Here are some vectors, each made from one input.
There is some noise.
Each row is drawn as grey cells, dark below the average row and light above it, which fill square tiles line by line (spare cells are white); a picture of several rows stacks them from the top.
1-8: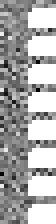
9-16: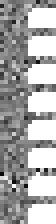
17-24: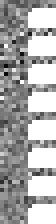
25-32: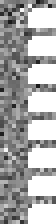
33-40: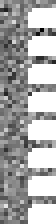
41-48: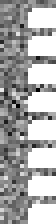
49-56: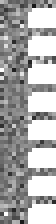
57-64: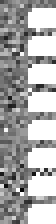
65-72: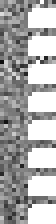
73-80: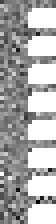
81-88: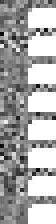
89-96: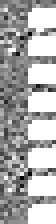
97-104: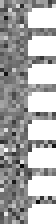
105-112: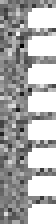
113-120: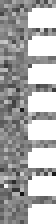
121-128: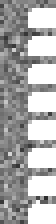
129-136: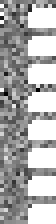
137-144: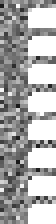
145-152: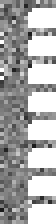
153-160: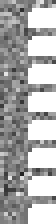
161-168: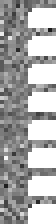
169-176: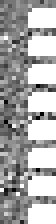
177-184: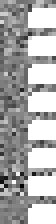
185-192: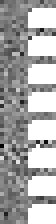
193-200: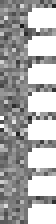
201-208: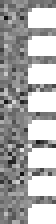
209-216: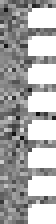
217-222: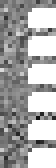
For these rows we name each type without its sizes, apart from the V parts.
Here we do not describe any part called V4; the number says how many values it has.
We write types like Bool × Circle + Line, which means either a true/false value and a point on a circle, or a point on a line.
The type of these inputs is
List(Line) + (Tree + V4) × V4.
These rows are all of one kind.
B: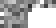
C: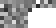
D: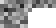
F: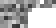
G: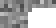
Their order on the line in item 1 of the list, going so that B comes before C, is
D, G, F, B, C.
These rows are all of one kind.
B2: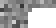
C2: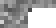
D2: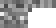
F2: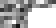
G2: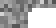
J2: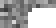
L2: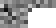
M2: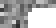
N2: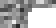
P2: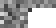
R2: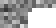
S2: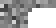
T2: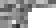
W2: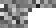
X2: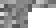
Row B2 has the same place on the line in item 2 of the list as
G2, R2, S2 and W2.
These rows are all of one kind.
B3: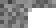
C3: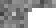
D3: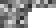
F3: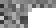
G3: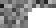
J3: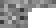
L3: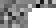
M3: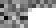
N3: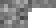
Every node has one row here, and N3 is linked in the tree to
J3 and L3.
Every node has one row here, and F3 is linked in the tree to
C3 and L3.
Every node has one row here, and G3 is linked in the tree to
C3.
